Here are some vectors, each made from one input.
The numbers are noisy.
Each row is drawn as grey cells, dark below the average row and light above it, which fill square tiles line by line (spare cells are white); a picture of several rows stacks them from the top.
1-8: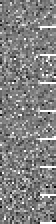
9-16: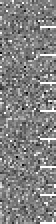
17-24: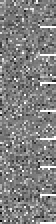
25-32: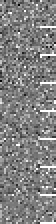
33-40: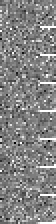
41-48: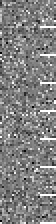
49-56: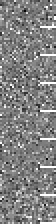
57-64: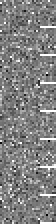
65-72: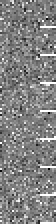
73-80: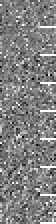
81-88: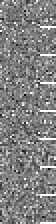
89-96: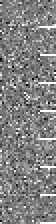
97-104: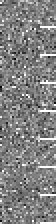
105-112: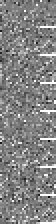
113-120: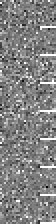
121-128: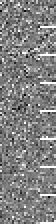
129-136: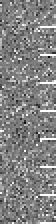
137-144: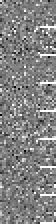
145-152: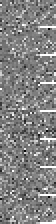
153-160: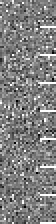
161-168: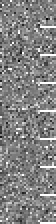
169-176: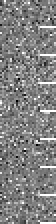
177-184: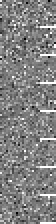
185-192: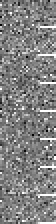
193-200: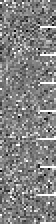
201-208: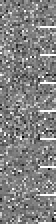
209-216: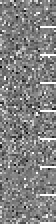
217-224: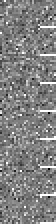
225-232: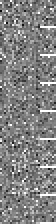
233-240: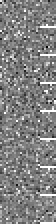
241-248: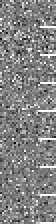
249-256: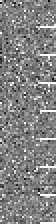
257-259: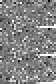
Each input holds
either a point on an 11-point circle, or a point on a 13-point circle and four true/false values.
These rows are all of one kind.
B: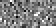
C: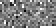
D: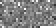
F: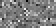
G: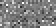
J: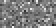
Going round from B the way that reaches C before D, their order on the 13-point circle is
B, C, G, D, J, F.
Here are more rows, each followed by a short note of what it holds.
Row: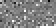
a point on an 11-point circle
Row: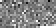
a point on an 11-point circle
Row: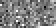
a point on an 11-point circle
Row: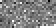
a point on an 11-point circle
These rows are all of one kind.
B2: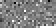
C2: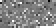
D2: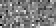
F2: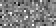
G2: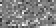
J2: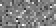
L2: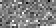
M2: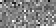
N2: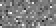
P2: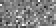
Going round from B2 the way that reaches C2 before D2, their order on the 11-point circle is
B2, M2, C2, L2, G2, P2, J2, N2, D2, F2.
